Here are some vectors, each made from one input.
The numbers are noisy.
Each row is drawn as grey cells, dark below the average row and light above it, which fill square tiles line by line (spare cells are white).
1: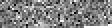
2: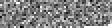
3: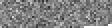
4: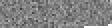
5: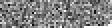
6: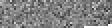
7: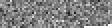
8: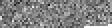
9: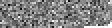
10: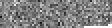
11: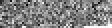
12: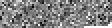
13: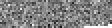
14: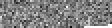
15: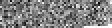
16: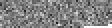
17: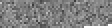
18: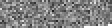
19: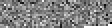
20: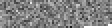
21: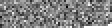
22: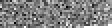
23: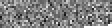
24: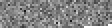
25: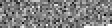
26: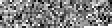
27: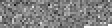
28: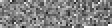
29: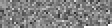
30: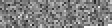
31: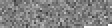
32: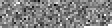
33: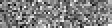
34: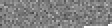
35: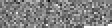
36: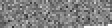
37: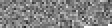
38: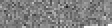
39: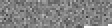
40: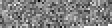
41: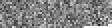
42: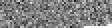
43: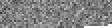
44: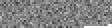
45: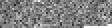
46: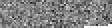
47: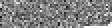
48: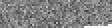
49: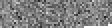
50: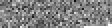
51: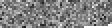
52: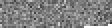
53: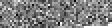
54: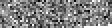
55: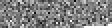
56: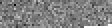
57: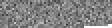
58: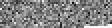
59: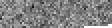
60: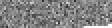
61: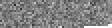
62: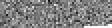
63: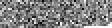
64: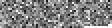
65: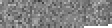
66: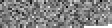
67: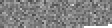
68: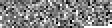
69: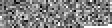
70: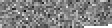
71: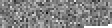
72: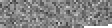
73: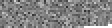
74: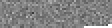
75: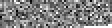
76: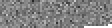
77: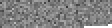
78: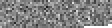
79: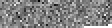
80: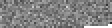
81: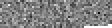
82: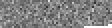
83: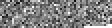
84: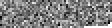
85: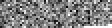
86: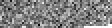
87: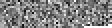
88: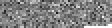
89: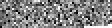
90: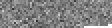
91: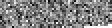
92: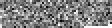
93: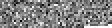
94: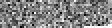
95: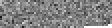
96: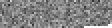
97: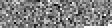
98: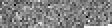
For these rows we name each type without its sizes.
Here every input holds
a node of a tree, together with either a label, or a node of a tree.
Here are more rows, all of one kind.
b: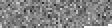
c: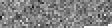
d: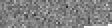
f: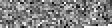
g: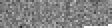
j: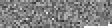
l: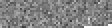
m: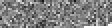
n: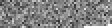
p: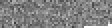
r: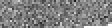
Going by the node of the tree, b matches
f, l, p and r.
